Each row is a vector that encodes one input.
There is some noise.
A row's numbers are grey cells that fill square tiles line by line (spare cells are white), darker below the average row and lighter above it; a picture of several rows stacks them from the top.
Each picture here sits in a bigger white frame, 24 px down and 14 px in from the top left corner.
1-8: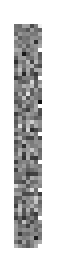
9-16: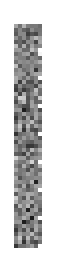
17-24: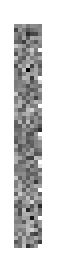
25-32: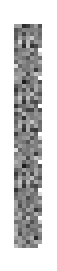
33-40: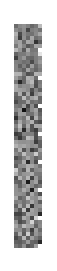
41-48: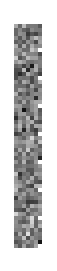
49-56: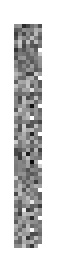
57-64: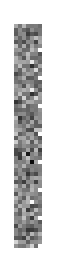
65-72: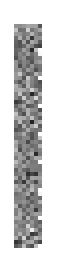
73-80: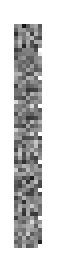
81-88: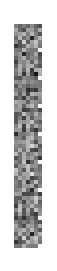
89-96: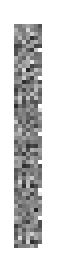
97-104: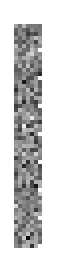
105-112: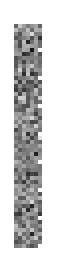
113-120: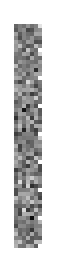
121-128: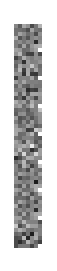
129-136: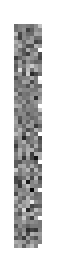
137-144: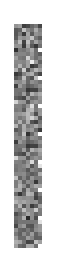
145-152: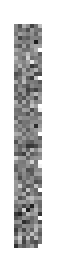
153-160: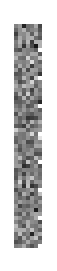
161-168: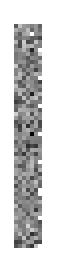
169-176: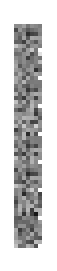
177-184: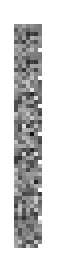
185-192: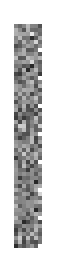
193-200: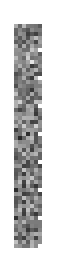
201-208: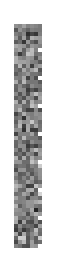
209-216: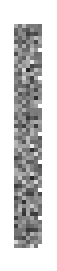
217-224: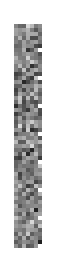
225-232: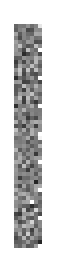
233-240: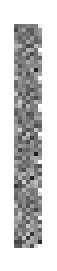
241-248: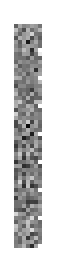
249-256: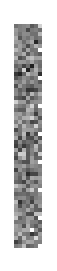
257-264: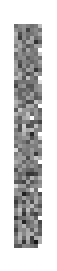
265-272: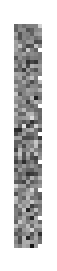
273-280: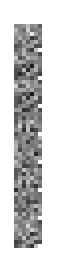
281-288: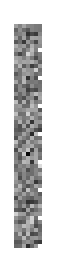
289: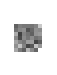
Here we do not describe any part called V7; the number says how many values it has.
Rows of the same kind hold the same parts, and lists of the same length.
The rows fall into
5 kinds.
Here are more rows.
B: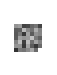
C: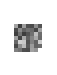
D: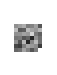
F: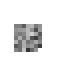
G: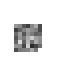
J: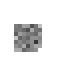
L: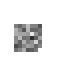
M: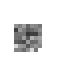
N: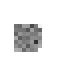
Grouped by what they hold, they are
B, G
C
D, F, L
J, N
M

